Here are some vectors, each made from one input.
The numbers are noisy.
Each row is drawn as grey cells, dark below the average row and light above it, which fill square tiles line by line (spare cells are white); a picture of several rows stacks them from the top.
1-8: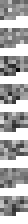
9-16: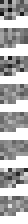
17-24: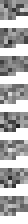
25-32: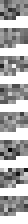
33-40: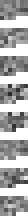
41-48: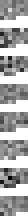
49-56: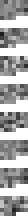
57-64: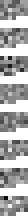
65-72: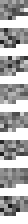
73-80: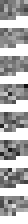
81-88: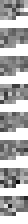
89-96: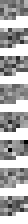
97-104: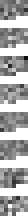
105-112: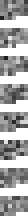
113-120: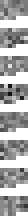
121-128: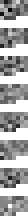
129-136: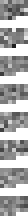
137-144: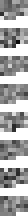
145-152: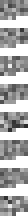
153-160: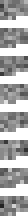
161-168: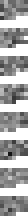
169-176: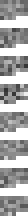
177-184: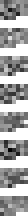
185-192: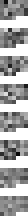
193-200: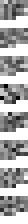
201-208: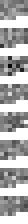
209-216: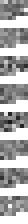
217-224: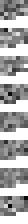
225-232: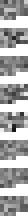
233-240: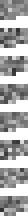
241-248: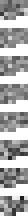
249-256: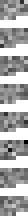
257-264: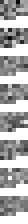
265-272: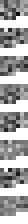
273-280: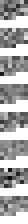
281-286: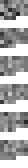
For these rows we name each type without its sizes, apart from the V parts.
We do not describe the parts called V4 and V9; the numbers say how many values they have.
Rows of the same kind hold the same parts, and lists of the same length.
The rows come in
2 kinds.
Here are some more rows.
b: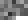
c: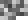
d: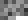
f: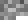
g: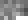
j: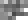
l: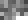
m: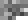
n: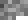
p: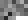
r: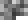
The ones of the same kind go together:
b, d, f, g, l, n, p
c, j, m, r

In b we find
a point on a line, a true/false value and a value of V4.
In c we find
a value of V9.
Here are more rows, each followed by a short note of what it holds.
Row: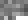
a point on a line, a true/false value and a value of V4
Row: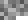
a point on a line, a true/false value and a value of V4
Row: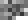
a value of V9
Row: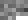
a point on a line, a true/false value and a value of V4
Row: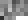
a point on a line, a true/false value and a value of V4
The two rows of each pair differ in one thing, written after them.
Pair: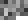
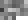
the true/false value
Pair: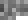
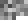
the true/false value
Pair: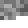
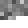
the place on the line
